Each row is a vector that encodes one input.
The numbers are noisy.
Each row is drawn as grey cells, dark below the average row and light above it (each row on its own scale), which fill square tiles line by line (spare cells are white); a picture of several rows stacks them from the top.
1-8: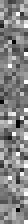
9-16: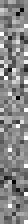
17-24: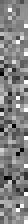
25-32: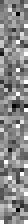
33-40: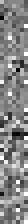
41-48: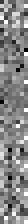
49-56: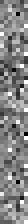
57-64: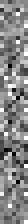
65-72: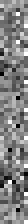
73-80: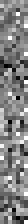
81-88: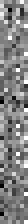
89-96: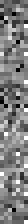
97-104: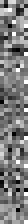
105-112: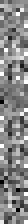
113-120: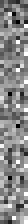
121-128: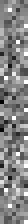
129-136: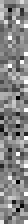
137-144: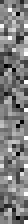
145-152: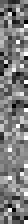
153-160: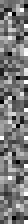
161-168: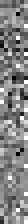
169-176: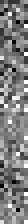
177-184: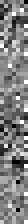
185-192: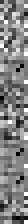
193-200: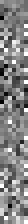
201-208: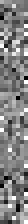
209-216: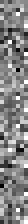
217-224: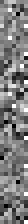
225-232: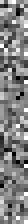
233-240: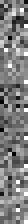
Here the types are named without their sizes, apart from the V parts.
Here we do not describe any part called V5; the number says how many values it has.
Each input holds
either a point on a circle and a value of V5, or four true/false values.
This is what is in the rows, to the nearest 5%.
About 30% of them hold a point on a circle and a value of V5. The rest hold four true/false values.
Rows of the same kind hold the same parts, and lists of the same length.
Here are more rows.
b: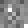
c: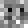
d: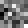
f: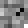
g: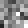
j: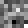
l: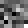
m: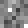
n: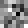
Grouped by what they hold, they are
b, c, f, g, m, n
d, j, l

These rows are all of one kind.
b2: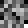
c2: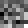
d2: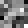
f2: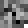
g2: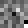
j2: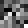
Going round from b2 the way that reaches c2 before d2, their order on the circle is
b2, j2, f2, c2, g2, d2.
